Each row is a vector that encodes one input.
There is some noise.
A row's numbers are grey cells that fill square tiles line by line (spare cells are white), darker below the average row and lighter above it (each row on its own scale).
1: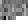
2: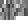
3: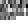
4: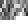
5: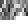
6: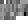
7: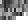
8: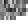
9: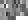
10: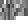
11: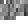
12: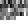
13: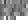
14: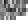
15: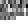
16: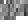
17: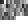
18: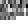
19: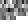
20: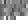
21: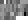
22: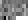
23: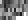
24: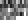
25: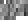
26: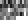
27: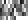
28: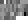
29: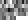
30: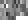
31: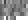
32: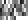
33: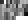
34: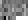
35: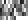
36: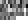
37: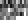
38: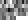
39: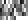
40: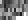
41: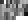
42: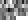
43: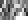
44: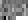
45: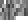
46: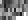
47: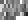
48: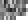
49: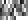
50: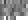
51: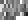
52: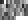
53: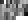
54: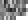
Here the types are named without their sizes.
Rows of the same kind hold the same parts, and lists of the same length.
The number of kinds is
2.
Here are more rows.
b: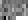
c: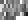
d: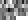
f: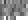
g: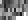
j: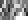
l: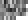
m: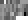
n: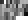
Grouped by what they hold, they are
b, d, f, g, l
c, j, m, n

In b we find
three true/false values.
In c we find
a node of a tree.
